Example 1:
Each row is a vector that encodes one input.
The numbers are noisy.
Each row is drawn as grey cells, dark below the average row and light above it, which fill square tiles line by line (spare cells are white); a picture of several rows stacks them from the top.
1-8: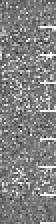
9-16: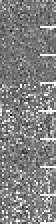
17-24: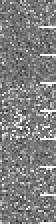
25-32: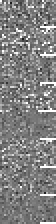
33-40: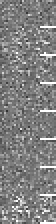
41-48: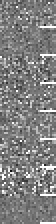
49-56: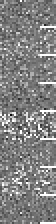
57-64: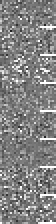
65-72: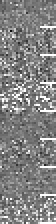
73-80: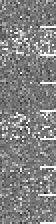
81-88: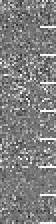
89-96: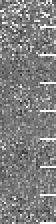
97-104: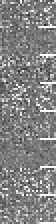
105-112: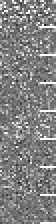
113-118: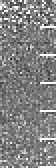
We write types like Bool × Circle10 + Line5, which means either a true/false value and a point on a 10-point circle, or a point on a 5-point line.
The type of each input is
Label5 + Line9.
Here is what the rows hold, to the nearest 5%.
About 40% of them hold one of 5 labels. The rest hold a point on a 9-point line.
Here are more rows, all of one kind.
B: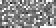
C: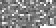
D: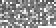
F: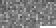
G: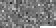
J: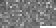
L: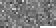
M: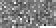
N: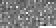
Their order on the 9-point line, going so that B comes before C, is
G, L, M, B, D, C, F, N, J.
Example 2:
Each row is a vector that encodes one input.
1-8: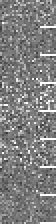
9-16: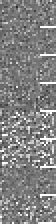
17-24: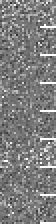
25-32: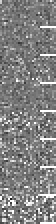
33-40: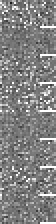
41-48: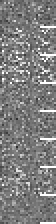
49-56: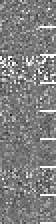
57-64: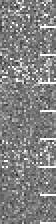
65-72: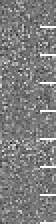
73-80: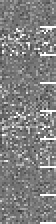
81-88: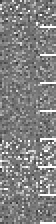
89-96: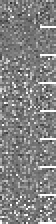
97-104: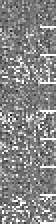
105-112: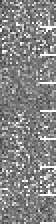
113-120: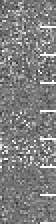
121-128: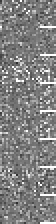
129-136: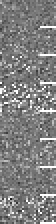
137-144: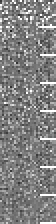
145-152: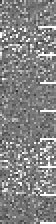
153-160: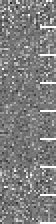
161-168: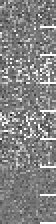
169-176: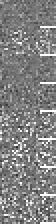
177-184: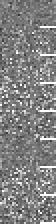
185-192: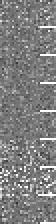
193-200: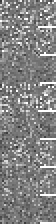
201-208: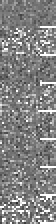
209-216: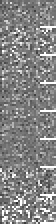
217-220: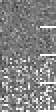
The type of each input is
Bool × Bool × Bool × Bool + Line10.
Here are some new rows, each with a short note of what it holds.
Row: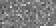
four true/false values
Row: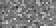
four true/false values
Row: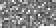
a point on a 10-point line
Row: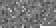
a point on a 10-point line
